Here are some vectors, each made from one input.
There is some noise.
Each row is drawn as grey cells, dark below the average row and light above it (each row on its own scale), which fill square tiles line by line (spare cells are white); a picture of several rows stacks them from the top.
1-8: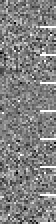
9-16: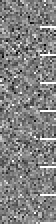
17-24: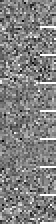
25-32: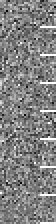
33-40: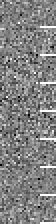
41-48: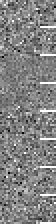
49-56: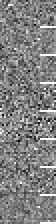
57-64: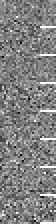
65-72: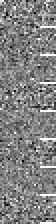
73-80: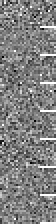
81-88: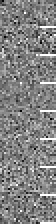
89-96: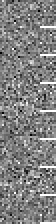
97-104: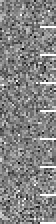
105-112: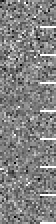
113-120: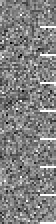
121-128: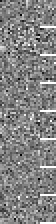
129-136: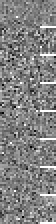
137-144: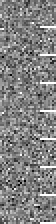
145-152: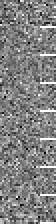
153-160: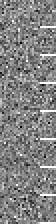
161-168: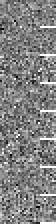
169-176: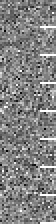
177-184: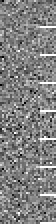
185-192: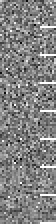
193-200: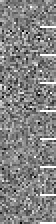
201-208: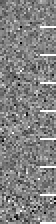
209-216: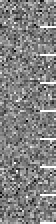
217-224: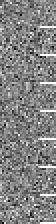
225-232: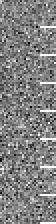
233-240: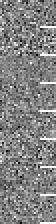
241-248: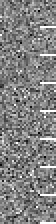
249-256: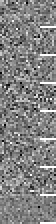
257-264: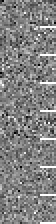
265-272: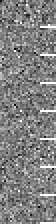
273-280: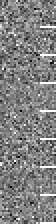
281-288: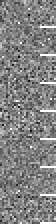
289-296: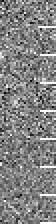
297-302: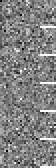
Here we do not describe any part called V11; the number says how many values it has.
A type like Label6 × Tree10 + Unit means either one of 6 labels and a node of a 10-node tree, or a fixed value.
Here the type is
(Line7 + V11) × Line9.
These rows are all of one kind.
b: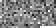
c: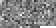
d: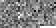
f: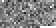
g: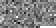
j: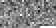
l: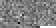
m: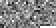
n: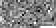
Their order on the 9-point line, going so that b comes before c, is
m, n, j, b, c, d, l, g, f.
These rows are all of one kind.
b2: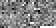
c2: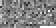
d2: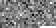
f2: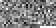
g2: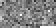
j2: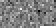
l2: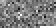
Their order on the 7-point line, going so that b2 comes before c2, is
l2, b2, j2, d2, f2, c2, g2.
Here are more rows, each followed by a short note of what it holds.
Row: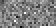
a point on a 9-point line and a value of V11
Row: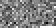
a point on a 9-point line and a value of V11
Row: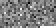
a point on a 7-point line and a point on a 9-point line
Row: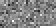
a point on a 7-point line and a point on a 9-point line
